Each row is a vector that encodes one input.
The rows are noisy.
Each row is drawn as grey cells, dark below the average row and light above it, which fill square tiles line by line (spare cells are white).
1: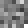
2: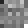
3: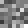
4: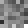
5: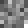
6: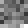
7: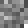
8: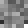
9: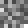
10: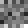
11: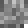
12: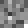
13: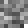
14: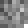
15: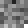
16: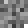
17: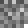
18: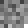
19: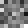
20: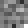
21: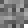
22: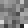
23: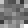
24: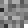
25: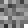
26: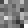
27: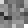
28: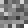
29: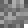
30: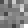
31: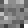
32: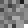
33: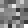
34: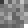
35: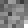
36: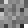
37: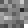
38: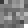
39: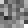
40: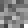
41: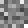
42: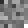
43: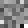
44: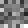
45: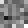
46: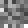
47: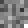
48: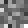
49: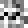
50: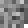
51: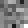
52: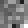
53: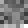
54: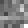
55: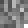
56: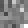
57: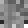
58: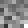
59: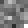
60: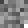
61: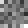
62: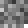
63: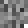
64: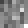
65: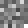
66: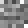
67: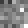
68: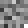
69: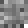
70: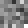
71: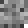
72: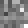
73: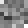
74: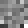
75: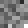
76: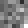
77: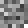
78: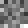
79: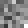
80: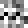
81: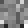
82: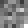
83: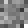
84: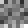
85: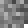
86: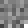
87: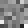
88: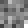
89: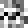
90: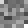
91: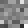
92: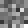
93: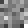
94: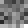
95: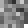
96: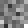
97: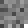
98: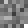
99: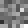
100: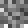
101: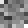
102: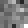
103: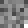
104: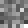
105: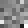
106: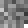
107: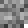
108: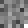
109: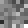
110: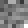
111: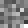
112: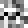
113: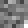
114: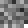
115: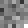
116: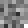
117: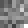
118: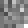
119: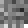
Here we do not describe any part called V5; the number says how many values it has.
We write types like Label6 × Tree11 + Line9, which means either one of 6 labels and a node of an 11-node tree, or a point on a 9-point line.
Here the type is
List2(Bool × V5).
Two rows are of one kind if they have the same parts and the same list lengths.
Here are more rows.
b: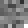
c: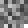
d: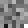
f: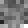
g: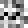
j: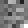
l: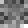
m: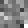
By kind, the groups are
b, d, j, m
c, f, l
g

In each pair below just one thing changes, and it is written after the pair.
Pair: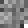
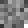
the value of V5 in item 1 of the list
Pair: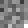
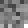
the true/false value in item 2 of the list
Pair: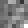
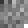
the value of V5 in item 1 of the list
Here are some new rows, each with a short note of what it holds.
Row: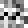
the empty list
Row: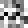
the empty list
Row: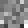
a list of two items
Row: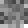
a list of one item
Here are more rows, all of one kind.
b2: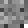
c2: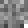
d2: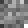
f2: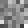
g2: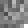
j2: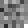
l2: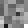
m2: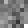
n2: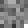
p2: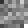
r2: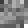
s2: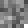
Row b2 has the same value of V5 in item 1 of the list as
c2 and j2.
